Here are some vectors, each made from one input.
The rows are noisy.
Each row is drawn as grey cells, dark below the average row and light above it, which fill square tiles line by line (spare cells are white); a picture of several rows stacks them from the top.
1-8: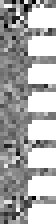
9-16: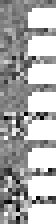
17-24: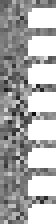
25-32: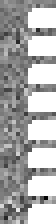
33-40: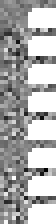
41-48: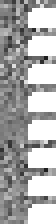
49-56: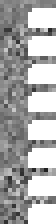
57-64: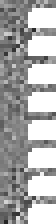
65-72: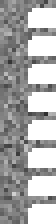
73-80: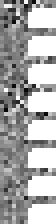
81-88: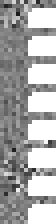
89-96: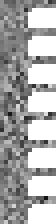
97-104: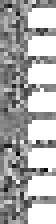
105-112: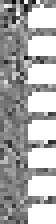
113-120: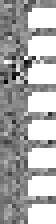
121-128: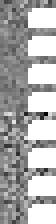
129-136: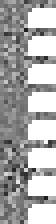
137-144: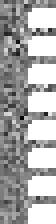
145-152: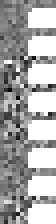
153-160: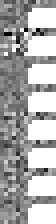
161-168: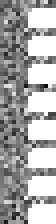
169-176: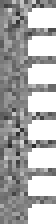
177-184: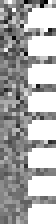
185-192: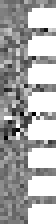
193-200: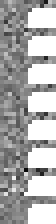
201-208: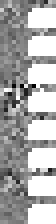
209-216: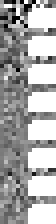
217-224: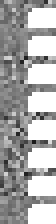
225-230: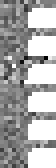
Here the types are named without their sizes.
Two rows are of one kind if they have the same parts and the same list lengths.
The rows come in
2 kinds.
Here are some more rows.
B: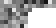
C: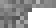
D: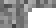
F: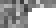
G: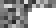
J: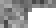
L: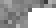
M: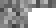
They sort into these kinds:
B, J
C, D, F, G, L, M

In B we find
a point on each of two lines.
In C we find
a point on a line and five true/false values.
